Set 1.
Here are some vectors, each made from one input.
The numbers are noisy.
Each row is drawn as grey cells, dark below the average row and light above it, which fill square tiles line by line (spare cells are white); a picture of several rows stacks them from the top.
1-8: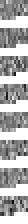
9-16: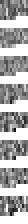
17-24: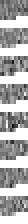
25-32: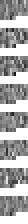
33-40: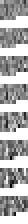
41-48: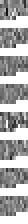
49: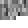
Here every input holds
either a point on a 5-point line, or a point on a 6-point line.
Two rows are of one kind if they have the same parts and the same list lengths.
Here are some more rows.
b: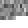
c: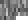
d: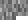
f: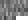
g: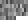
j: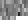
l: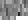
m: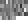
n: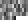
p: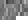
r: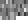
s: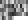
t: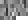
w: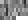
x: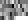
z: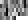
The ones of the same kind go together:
b, j, l, m, r, s, t, w, x, z
c, d, f, g, n, p

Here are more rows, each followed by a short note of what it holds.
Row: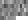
a point on a 6-point line
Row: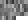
a point on a 5-point line
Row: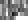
a point on a 5-point line
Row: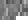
a point on a 5-point line
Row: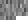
a point on a 5-point line
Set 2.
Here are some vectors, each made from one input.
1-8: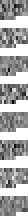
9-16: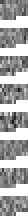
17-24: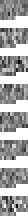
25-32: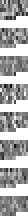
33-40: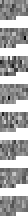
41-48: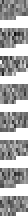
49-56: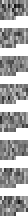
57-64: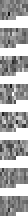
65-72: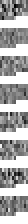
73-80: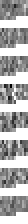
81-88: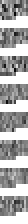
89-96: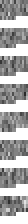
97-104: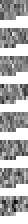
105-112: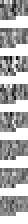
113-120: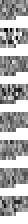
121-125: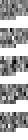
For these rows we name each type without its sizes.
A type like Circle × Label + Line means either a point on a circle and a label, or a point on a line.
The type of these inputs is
(Bool × Bool × Bool + Unit) × (Circle + Unit).
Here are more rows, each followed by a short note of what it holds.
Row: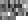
a fixed value
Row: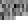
a point on a circle
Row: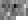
a fixed value
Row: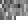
a point on a circle
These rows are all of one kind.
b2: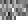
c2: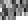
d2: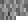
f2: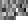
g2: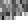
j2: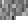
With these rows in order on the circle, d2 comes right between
f2 and g2.
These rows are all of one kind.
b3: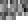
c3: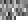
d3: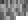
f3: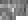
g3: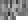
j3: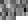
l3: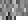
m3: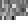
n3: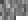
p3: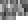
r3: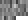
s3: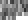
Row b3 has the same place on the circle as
p3, r3 and s3.
